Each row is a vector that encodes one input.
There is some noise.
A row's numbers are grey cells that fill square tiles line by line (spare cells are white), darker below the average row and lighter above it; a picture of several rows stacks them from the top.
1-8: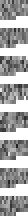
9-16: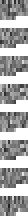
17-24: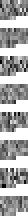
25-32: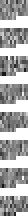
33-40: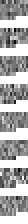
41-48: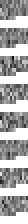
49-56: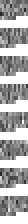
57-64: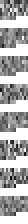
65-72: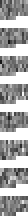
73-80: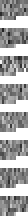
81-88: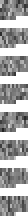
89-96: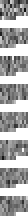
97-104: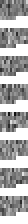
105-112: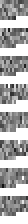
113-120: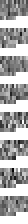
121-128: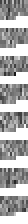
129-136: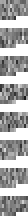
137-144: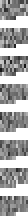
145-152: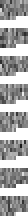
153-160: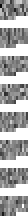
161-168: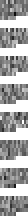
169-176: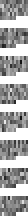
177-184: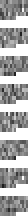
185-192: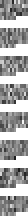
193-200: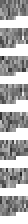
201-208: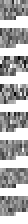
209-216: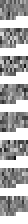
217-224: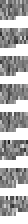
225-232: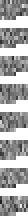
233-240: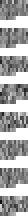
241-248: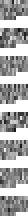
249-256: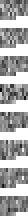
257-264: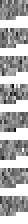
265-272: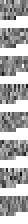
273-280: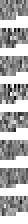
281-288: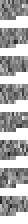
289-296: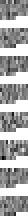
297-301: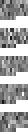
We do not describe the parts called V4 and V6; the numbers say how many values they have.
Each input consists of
either a point on a 14-point circle, or a true/false value, a value of V4 and a value of V6.
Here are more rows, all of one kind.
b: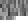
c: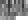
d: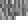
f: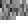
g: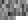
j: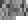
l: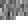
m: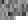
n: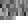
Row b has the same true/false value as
f, l and n.
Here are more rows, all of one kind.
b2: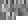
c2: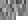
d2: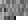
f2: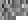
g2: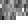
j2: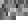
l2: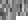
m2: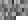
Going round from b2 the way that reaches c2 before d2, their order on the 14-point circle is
b2, c2, l2, g2, j2, d2, m2, f2.
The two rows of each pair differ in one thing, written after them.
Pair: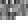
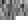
the value of V6
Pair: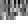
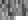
the true/false value
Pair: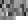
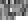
the value of V6
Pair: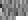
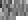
the value of V4
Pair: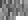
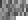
the value of V6
